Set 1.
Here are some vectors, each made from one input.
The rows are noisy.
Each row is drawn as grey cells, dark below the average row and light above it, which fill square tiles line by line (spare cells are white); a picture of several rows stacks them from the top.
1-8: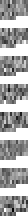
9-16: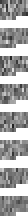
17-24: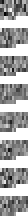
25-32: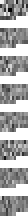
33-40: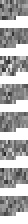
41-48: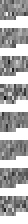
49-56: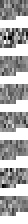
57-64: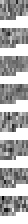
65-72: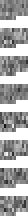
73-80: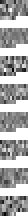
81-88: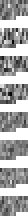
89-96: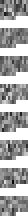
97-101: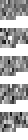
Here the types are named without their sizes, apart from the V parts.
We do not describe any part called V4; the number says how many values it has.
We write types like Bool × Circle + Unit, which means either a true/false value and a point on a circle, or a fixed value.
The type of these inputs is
Bool × (Line + V4).
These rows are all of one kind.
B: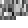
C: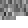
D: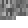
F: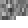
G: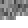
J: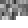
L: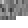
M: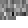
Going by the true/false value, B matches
J and M.
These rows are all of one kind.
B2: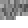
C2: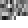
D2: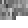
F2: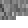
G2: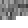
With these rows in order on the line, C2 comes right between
B2 and F2.
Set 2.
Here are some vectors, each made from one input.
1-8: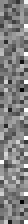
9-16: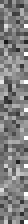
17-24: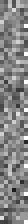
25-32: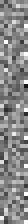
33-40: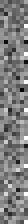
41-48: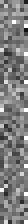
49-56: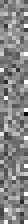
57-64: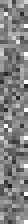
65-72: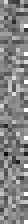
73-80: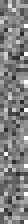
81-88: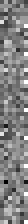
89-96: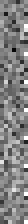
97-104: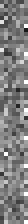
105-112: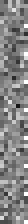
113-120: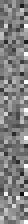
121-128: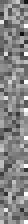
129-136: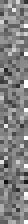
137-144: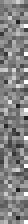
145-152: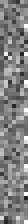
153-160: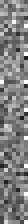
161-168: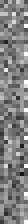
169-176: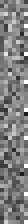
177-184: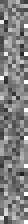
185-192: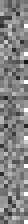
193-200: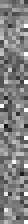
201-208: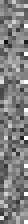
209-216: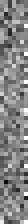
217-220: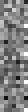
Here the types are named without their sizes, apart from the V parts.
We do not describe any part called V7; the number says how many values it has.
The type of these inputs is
Bool × Tree × V7.
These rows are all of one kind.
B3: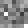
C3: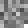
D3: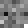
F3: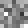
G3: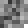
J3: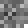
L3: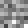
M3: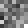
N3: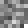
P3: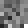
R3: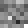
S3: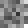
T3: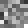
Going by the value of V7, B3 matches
C3, J3, N3 and P3.
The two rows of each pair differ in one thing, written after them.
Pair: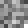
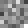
the node of the tree
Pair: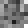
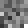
the node of the tree
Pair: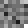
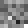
the true/false value
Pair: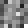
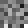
the true/false value
